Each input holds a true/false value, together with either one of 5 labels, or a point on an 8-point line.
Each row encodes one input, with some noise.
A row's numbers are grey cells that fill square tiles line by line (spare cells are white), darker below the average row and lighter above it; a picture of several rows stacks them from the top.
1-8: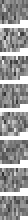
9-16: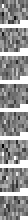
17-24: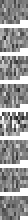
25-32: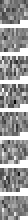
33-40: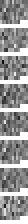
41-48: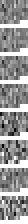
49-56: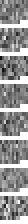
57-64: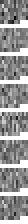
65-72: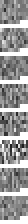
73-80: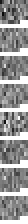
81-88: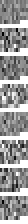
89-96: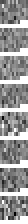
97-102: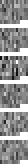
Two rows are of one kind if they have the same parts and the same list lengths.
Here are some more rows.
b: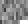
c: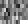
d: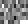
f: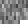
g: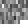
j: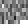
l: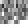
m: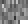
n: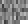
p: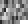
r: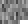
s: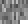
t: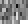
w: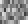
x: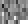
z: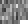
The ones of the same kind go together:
b, c, d, p, r, w, x, z
f, g, j, l, m, n, s, t

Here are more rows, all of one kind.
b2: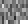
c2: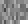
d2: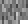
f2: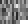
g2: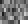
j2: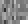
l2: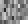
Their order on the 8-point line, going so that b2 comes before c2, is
d2, b2, f2, c2, g2, j2, l2.
